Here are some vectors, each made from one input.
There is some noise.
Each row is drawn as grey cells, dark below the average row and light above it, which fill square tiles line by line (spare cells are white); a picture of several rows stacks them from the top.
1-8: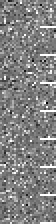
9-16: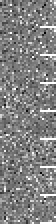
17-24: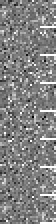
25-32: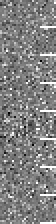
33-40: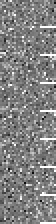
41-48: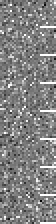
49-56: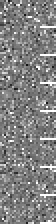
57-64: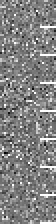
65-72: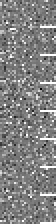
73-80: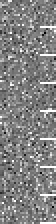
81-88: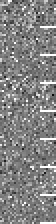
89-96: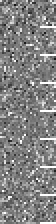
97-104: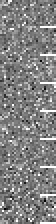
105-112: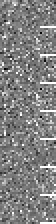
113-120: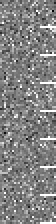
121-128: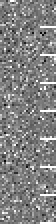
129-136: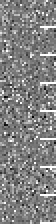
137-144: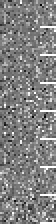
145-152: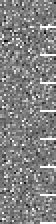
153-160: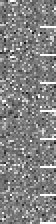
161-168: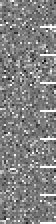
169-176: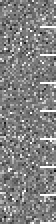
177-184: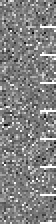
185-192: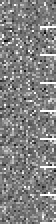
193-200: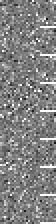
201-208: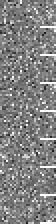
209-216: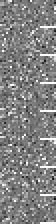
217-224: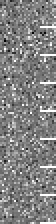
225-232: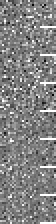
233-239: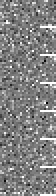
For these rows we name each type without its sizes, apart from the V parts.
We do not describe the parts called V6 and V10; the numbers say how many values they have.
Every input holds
either a value of V6 and a value of V10, or a list of points on a line.
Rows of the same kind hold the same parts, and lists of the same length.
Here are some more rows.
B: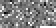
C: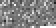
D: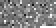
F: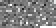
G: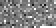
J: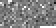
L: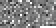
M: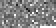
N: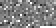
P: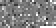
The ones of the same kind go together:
B
C, J, M
D, G, L, N
F, P

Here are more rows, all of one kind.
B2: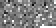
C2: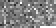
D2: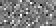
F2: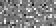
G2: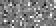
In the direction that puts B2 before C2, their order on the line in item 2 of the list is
B2, D2, G2, C2, F2.
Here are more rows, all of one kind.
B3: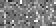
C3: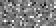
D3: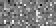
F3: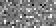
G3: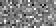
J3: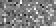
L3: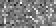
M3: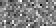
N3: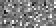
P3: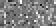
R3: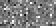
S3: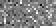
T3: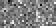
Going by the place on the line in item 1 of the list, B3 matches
J3, L3, P3 and S3.
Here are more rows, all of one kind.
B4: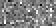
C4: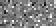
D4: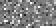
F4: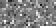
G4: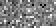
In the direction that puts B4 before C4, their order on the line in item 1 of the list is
D4, F4, B4, G4, C4.
